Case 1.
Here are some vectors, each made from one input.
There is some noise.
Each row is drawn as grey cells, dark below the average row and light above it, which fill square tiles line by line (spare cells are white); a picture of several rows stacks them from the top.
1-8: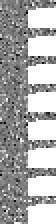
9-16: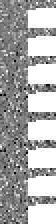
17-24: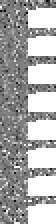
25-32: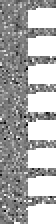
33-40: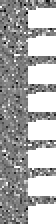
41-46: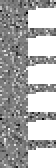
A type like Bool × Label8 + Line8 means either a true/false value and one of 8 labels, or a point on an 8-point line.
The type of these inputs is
Line8.
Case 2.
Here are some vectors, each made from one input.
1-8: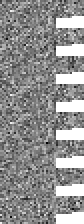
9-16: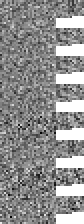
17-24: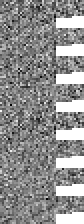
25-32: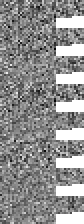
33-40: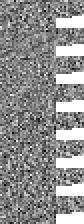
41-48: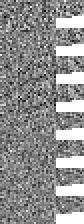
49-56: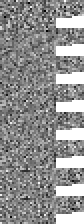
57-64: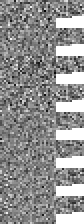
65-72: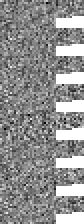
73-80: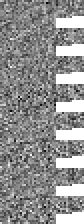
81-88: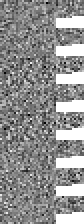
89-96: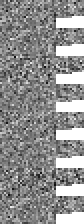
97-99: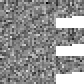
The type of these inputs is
Line13.
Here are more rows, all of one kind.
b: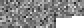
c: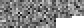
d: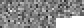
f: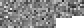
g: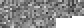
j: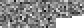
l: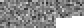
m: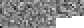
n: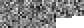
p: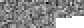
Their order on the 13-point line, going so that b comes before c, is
j, f, g, p, l, m, d, b, c, n.
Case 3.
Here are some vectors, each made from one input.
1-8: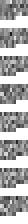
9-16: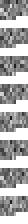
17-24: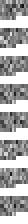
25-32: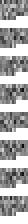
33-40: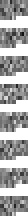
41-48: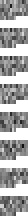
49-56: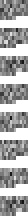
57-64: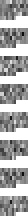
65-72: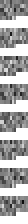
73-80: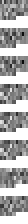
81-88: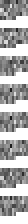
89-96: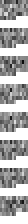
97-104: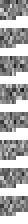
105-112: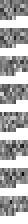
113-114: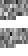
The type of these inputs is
Circle13.
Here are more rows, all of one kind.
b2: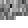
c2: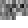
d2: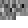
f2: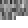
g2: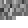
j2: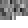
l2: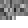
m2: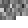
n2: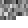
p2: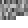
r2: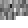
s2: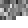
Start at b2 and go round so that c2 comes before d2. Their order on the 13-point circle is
b2, r2, c2, d2, m2, s2, n2, p2, f2, j2, l2, g2.
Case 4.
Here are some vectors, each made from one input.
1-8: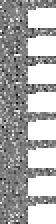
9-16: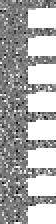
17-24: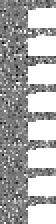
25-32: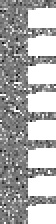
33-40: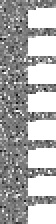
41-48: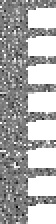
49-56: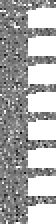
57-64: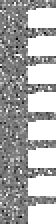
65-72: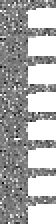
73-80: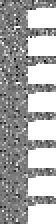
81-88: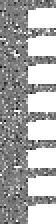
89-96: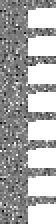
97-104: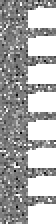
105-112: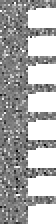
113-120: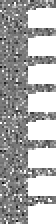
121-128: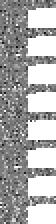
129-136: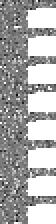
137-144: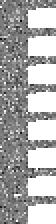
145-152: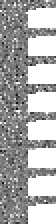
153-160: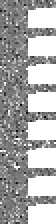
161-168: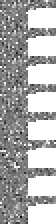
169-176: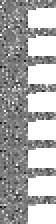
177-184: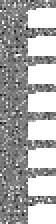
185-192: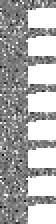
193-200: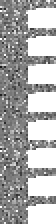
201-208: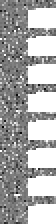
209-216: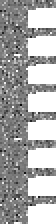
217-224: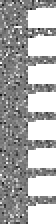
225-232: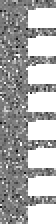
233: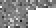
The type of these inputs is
Circle13.
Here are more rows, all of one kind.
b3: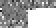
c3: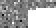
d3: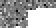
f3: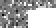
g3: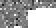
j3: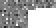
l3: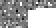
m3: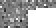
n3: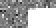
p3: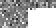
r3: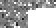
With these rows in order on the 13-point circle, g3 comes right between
b3 and d3.
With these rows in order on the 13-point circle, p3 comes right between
b3 and n3.
